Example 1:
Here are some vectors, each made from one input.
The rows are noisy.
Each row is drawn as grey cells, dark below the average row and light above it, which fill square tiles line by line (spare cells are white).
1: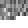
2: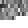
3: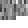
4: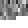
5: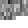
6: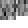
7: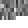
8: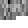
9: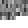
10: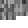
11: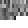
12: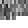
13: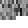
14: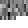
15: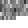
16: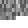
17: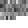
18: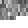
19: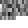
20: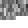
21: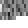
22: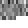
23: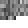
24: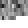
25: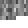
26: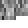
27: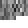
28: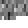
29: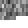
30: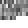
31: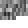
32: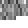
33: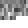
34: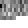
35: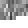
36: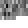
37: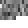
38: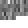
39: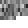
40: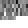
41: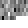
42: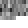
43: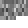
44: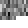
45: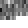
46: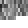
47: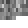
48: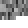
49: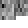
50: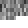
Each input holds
a point on a 5-point line and three true/false values.
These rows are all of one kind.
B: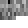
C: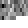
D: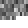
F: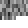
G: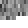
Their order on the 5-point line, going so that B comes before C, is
F, D, G, B, C.
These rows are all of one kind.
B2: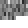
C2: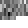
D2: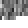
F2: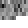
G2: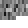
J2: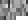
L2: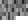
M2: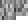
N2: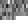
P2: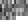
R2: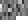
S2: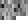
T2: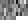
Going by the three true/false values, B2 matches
F2, N2 and S2.
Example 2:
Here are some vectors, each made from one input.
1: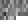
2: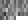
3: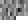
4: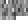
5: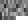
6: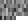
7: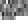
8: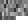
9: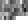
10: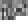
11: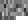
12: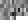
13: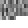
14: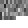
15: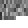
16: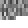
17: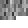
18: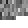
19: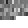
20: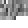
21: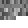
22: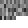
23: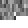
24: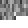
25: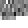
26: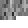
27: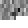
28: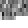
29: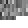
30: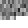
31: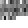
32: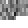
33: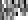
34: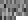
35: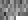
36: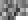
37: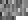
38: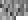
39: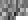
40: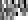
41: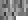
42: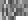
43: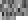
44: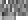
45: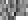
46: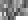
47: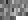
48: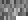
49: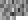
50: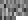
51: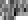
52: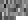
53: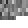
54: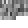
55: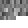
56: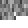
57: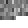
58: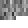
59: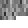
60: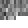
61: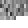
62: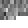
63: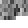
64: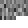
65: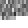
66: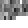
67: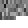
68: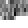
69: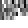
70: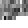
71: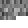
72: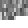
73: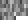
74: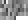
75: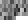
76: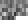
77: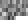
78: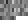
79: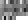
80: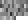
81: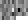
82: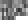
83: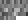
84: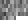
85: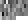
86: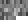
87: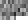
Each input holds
a list of up to two points on an 8-point line.
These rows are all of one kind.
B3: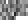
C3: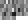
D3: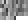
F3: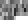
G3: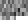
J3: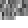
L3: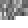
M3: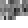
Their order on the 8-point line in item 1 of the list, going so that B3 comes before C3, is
M3, F3, B3, L3, J3, G3, C3, D3.
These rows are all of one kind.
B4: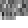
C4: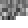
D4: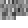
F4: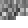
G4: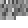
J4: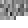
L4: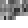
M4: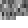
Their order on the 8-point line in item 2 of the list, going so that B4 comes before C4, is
G4, D4, L4, B4, J4, M4, F4, C4.
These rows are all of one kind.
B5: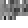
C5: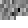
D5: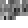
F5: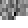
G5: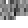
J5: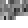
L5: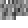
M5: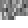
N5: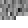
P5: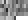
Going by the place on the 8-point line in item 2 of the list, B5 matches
G5 and L5.
